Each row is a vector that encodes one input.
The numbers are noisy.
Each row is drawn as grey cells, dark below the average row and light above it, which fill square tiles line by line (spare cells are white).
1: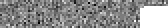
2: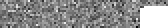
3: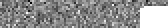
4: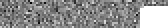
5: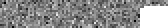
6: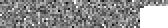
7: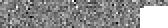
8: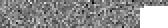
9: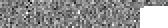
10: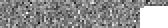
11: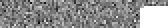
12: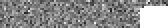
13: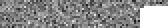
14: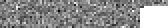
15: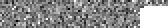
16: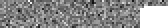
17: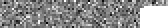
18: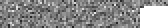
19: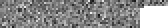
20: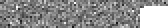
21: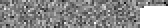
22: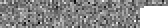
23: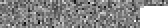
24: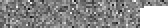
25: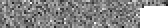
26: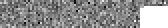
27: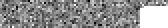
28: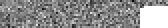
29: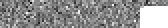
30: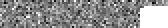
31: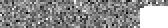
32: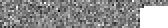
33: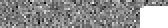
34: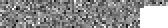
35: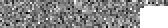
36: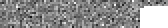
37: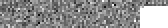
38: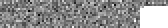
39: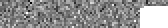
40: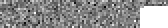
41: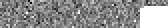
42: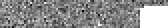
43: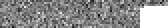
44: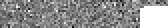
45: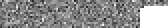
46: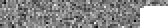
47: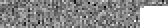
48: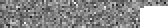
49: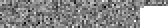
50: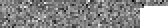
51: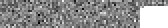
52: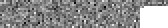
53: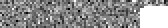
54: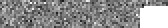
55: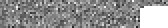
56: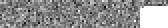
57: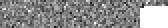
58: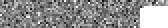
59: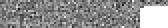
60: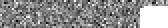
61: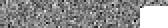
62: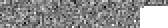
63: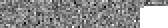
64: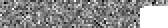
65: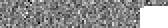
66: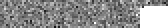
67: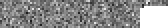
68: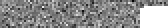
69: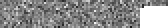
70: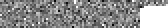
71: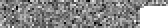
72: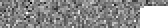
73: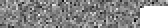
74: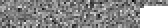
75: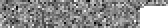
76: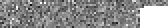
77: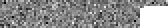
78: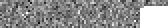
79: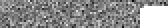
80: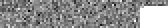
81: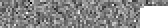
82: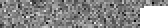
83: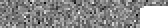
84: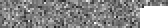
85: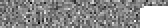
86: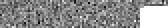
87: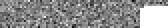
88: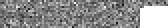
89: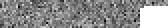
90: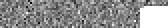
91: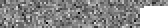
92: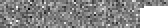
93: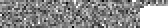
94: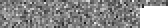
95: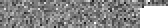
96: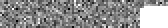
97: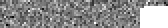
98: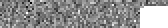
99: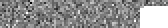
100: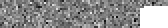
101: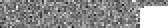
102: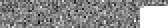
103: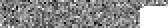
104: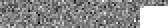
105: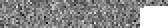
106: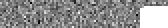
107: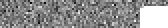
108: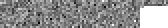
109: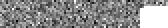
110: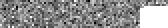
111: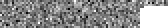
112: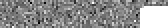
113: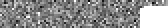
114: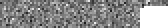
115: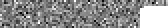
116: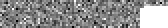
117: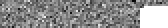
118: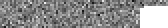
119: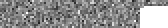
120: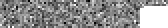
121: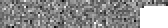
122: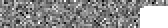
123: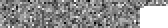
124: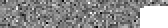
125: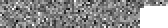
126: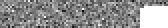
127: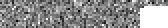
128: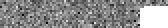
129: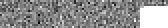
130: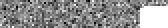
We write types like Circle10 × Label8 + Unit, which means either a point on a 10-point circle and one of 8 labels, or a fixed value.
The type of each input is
(Bool × Bool × Bool + Unit) × (Circle5 × Label4 + Unit).
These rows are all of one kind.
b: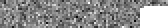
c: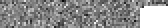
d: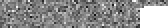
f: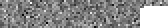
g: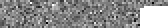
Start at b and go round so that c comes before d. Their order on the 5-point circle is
b, c, d, g, f.
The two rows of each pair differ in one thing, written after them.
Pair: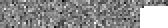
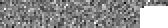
one of the three true/false values
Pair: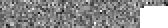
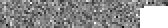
one of the three true/false values
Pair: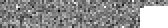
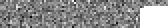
the place on the 5-point circle
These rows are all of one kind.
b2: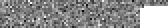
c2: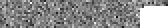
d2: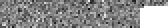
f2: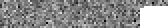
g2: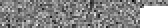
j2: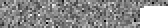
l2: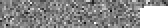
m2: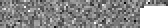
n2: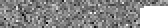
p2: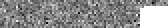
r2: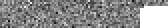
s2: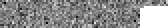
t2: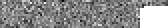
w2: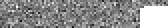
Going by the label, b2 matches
d2, g2 and r2.
